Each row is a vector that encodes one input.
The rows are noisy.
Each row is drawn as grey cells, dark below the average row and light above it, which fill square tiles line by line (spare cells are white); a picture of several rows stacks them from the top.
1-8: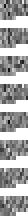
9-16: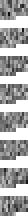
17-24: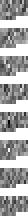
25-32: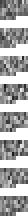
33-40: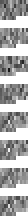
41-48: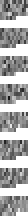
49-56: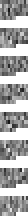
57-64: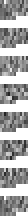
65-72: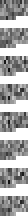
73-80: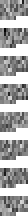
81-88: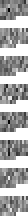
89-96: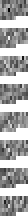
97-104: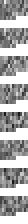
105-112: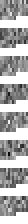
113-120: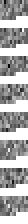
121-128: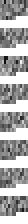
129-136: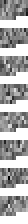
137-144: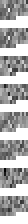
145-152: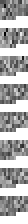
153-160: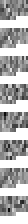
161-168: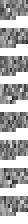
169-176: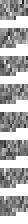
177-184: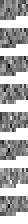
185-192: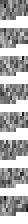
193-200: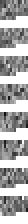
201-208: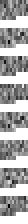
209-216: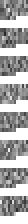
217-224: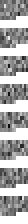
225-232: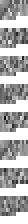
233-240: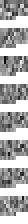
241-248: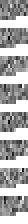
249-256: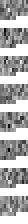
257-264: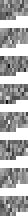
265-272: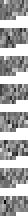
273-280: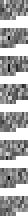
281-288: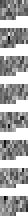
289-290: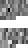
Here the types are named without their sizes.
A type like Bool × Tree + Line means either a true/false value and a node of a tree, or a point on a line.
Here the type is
(Circle + Unit) × Line.
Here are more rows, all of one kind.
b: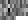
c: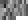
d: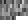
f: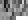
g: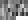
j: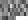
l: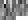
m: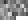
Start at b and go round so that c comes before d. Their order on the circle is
b, m, j, l, f, c, d, g.
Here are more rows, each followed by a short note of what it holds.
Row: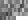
a point on a line
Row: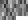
a point on a circle and a point on a line
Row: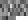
a point on a circle and a point on a line
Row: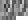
a point on a circle and a point on a line
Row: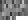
a point on a circle and a point on a line
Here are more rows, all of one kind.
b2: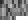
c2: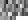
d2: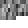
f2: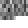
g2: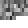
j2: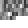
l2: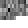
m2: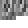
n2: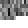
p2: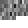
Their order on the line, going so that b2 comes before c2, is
n2, f2, l2, b2, p2, m2, g2, j2, c2, d2.
